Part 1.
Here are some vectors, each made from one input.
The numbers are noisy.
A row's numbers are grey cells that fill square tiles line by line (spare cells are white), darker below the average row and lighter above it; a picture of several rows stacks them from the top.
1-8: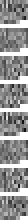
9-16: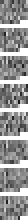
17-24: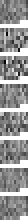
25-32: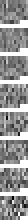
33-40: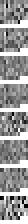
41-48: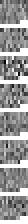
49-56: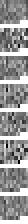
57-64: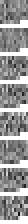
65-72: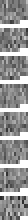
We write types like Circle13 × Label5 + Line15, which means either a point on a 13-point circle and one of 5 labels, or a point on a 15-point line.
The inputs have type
Line7.
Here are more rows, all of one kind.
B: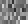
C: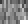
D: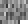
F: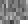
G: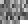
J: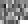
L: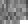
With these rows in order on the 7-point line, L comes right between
C and G.
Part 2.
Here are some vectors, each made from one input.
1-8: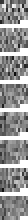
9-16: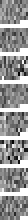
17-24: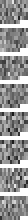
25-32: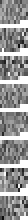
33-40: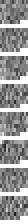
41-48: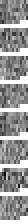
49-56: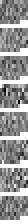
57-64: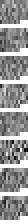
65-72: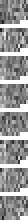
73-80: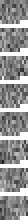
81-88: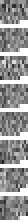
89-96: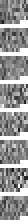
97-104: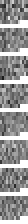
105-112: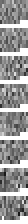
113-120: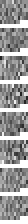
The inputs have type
Bool × Bool × Bool.
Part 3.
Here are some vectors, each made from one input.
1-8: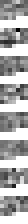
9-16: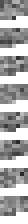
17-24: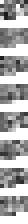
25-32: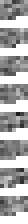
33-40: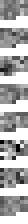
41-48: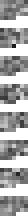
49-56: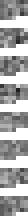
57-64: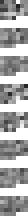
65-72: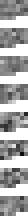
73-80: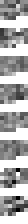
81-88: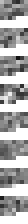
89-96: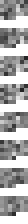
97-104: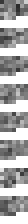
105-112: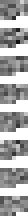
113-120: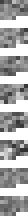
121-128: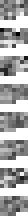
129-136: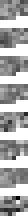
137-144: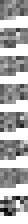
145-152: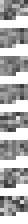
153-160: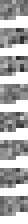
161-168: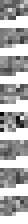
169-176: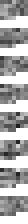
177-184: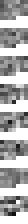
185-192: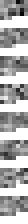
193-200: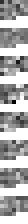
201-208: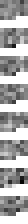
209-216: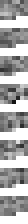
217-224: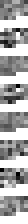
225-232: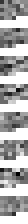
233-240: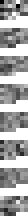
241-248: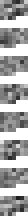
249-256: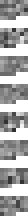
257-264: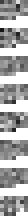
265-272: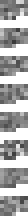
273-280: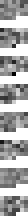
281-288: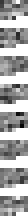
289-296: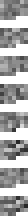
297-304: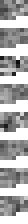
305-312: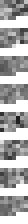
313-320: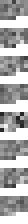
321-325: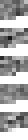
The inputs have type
Bool × Bool × Bool × Bool.
